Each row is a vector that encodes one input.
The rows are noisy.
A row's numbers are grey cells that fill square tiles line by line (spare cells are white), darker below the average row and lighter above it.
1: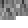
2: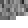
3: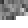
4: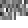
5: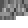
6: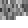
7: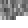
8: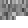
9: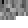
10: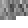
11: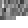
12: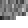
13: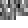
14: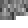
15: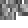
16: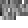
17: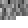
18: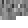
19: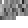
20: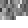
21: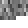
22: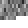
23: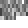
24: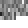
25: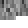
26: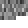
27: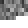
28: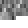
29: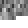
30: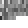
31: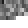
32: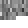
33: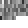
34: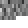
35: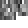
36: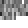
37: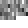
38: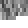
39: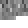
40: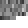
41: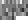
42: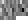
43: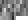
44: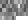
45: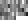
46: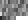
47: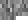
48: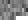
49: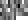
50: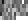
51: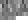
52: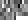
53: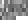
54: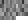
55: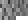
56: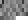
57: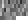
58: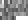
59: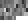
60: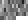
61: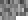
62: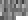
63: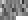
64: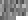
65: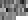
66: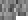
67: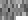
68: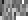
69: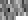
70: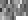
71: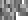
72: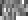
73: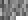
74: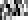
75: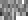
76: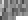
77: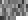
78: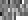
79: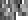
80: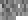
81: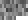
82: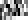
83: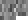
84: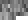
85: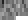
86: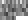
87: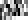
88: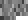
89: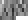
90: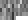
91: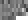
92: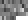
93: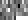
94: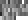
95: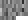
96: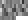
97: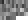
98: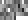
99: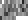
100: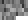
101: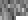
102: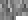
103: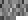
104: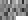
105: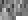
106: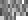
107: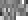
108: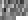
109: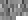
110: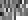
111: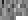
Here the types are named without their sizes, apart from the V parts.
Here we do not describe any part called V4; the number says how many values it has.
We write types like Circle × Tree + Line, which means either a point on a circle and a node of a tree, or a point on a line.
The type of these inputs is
List(Line × (Line + V4)).
